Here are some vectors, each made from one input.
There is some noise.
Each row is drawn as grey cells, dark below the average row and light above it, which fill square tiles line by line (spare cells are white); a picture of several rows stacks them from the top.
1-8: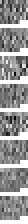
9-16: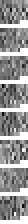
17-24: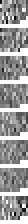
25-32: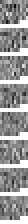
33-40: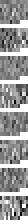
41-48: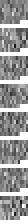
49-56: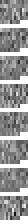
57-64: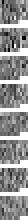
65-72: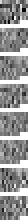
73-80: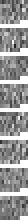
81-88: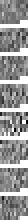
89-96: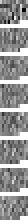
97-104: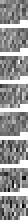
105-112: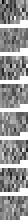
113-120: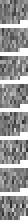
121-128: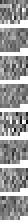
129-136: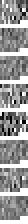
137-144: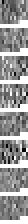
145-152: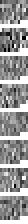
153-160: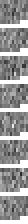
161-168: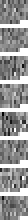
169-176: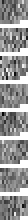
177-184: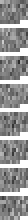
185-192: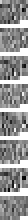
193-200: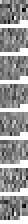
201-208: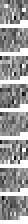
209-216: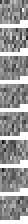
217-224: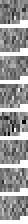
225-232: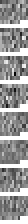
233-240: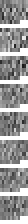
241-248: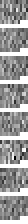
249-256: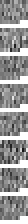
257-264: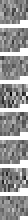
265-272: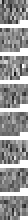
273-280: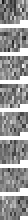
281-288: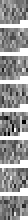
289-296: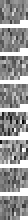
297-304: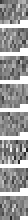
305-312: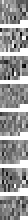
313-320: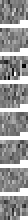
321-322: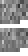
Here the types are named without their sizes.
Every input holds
a list of points on a line.
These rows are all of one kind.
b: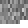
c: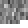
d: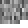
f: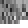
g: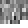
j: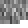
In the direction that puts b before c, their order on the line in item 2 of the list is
b, c, g, f, d, j.
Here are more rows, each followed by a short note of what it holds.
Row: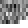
the empty list
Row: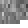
a list of one item
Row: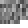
a list of one item
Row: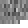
a list of one item
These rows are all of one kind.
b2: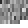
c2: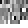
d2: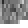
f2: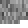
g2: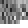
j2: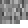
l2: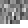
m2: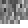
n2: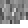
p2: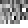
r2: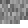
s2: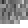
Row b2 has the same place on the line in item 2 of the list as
f2 and g2.
